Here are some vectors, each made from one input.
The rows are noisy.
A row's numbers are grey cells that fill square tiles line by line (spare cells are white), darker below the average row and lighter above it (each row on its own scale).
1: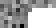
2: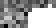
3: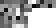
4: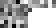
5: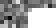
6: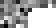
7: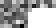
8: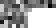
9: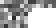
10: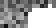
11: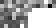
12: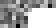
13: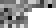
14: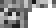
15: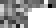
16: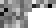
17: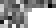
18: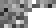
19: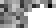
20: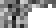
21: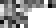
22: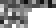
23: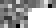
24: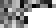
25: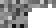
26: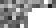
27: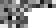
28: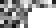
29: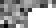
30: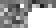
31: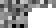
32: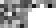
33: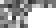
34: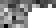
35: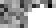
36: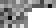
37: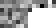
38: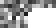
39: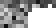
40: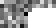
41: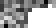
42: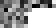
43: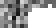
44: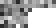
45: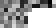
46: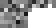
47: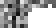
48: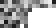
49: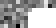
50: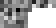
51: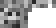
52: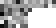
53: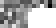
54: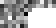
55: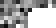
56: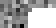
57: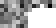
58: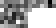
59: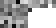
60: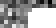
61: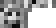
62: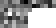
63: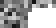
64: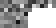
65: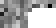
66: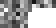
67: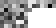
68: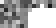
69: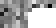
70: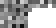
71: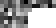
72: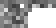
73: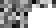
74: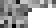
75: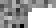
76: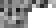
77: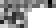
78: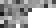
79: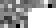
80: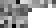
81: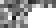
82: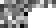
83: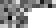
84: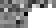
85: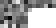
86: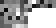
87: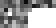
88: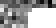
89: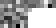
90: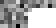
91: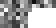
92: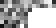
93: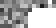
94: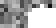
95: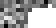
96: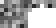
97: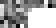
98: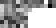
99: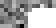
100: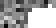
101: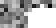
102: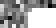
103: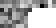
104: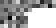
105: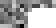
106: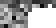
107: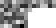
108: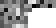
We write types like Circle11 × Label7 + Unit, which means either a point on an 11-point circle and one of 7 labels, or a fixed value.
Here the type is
Bool × Line4 × Line5.
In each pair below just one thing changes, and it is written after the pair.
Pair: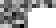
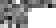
the place on the 5-point line
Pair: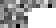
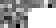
the place on the 4-point line
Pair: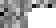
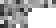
the true/false value
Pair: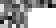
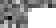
the place on the 4-point line
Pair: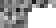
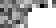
the place on the 4-point line
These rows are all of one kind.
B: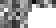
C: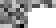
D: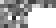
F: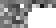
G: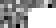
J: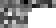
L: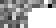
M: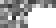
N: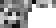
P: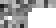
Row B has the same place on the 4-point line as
D, F and M.
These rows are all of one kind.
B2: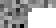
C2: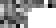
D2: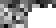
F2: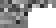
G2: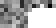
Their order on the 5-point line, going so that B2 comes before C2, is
B2, G2, D2, F2, C2.
